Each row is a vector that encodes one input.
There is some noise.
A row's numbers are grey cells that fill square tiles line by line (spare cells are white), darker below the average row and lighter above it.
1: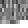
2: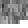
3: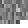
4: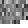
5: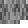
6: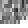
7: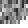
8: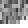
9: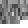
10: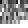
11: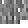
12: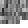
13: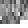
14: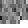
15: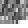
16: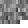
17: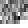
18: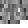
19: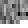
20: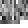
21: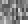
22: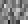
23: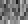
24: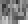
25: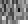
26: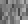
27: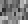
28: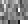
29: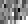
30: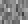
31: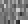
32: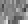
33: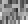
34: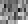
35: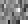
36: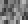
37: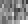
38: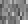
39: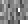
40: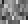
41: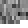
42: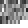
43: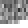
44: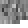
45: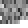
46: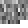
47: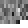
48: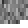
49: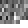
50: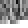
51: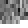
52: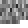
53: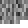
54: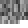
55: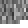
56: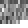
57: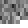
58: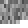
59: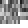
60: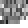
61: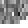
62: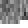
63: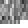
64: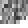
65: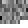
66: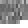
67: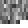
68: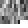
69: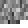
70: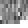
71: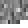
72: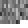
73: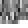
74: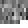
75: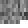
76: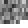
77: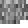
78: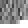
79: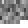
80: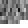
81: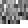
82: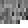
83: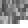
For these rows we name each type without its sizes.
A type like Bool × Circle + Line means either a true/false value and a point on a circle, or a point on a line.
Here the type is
(Bool × Bool × Bool + Unit) × Label.
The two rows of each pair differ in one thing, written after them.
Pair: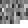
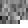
the label
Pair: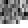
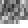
one of the three true/false values
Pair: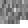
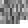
the label
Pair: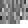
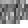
one of the three true/false values
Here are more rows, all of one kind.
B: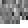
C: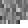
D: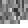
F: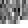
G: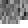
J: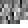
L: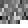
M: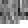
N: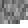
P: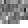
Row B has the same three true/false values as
G and L.
